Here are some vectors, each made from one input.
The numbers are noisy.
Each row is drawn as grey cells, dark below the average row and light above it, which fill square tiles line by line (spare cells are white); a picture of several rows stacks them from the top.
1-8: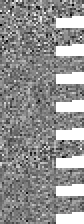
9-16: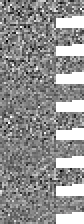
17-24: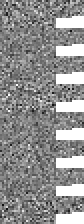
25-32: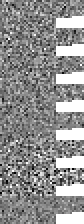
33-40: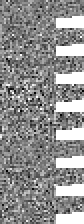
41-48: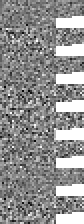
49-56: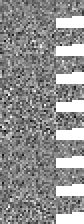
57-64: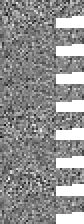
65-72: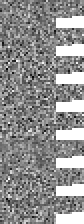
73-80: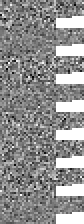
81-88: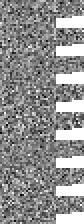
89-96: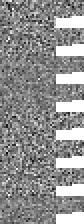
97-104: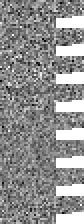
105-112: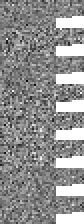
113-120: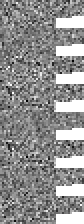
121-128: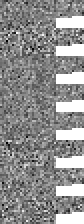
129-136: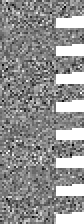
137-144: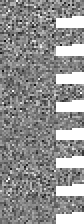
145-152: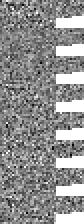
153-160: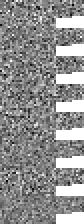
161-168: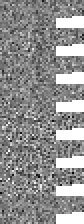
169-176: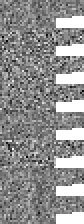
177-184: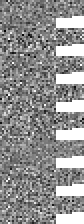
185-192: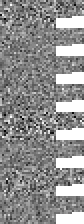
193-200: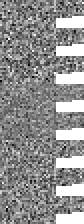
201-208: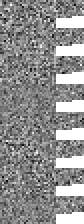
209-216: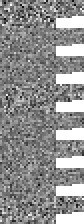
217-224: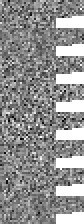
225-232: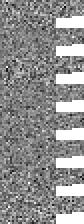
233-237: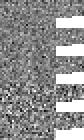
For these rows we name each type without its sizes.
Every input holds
either a point on a circle, or a label and a true/false value.
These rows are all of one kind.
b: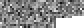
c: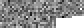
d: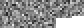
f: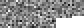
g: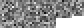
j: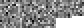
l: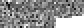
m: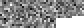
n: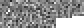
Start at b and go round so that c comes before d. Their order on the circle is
b, c, g, j, d, l, f, n, m.
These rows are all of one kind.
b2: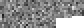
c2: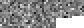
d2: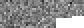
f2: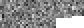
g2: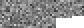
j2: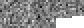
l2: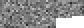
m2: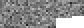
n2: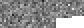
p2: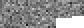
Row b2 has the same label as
f2, l2, m2 and p2.
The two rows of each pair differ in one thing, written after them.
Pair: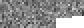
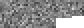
the label
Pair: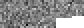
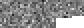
the true/false value
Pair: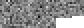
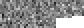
the true/false value
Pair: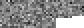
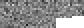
the label
